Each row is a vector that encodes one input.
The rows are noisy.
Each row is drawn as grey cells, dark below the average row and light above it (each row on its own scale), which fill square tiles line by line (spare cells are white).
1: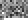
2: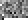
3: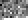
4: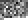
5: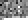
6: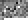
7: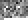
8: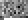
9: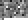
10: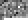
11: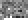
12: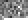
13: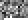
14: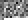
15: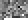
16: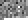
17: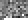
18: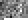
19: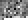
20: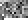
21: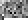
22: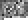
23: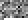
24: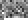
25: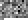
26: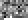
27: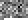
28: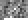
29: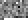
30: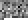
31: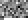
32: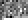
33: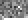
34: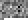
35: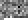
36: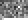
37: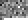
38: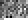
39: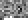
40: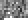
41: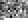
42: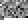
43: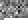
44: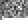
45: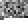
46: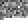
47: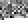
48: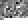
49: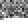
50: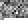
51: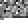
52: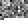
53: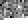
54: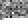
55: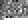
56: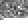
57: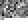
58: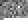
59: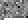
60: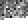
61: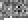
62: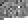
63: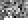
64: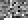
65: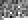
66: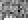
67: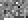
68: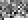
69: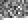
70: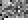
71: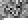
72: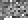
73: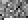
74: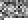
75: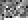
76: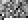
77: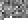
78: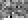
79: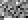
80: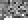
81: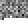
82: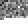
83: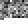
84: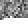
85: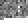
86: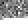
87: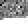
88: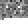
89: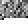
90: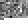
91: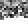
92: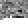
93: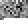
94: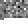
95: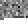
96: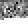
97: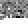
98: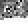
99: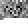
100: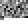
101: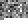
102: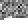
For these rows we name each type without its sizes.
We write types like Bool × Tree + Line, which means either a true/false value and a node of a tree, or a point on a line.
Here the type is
Bool × (Label + Tree).
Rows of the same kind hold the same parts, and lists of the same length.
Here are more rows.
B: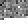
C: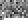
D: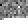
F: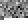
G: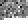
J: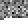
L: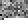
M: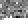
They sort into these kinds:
B, D, G, J, M
C, F, L

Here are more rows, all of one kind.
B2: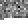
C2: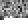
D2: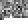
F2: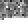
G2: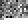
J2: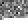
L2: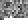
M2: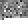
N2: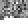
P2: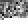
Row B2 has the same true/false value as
C2, D2, L2 and N2.
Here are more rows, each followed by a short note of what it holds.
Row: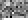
a label and a true/false value
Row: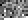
a node of a tree and a true/false value
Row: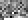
a label and a true/false value
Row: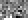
a node of a tree and a true/false value
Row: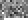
a label and a true/false value
